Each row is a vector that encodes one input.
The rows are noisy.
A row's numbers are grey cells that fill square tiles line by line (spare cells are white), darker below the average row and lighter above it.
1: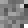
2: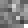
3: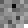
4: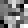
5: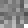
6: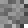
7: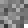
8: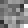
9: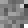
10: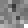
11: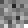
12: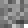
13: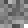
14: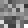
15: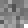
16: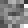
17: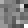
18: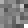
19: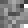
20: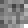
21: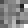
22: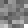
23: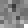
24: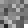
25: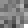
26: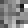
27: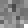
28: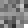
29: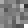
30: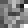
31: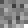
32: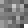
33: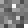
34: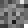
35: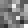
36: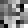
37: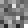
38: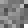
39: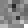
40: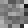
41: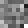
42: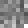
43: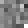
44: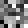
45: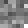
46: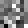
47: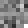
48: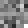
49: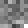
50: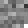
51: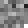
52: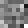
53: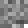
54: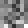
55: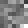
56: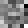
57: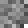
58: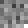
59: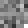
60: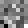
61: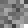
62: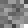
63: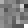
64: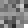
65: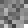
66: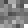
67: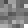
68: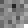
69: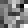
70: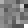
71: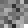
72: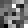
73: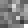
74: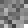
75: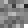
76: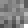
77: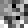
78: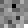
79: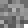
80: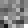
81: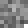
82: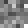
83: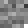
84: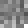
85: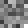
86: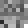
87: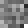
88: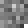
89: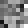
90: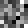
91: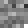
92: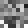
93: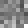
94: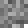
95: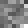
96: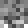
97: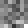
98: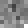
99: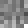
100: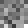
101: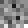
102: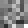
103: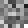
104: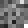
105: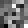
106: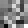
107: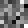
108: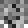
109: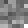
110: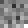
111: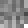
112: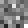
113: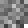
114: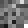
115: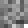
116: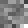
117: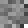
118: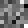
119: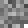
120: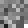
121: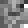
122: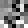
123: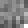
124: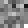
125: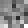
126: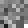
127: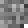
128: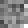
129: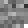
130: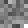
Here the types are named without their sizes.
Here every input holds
either a fixed value, or four true/false values.
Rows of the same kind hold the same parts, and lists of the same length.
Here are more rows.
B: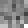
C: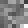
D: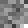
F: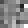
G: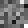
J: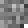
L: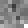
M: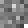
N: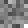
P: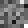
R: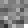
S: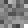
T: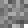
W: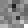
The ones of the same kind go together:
B, C, D, F, J, L, M, N, R, S, T, W
G, P

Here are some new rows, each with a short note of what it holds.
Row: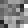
four true/false values
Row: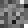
a fixed value
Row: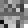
four true/false values
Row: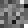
a fixed value
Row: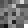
a fixed value
